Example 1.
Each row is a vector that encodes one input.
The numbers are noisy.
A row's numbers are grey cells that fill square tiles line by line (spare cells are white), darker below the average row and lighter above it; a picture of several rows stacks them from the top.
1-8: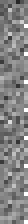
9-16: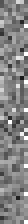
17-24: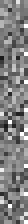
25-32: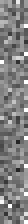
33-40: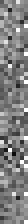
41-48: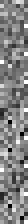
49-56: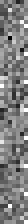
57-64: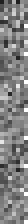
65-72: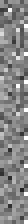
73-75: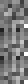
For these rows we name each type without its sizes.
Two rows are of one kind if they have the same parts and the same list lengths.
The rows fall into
3 kinds.
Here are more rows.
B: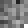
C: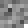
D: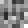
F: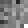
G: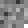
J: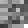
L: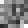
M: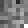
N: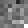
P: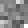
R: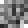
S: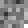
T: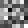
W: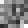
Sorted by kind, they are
B, C, D, F, G, M, N, S
J, L, R, T, W
P

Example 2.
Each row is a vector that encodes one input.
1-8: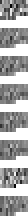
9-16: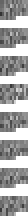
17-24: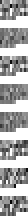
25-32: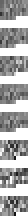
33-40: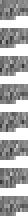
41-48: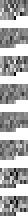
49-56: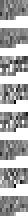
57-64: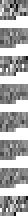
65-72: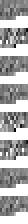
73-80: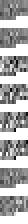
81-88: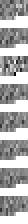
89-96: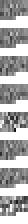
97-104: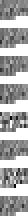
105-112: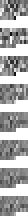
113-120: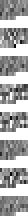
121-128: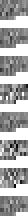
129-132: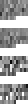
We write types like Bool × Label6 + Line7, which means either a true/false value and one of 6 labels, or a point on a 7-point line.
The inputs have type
Circle9 + Circle11 + Unit.
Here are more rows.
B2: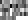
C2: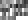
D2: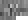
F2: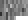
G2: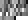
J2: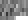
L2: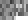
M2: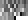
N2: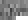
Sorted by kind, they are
B2, C2, G2, M2
D2, F2, J2, N2
L2

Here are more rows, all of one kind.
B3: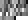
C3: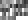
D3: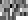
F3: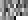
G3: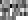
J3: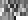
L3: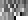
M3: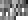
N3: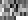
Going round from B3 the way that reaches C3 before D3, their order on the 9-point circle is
B3, M3, C3, G3, D3, N3, J3, L3, F3.
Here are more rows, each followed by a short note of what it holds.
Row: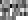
a point on a 9-point circle
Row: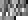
a point on a 9-point circle
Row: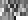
a point on a 9-point circle
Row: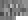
a point on an 11-point circle
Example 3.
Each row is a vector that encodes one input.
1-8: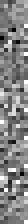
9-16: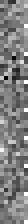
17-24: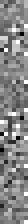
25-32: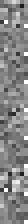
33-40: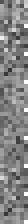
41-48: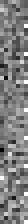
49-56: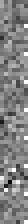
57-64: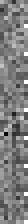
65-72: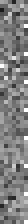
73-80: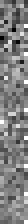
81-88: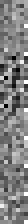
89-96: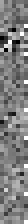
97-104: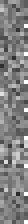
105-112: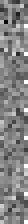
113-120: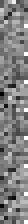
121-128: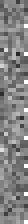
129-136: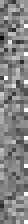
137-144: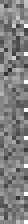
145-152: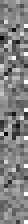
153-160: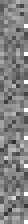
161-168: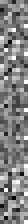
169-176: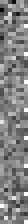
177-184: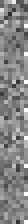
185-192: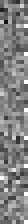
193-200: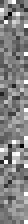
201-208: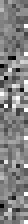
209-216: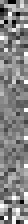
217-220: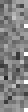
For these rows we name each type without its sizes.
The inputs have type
Circle + Line.
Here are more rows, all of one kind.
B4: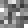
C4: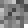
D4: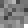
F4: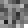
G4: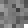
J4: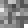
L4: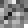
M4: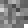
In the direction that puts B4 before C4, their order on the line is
G4, M4, B4, J4, C4, F4, D4, L4.
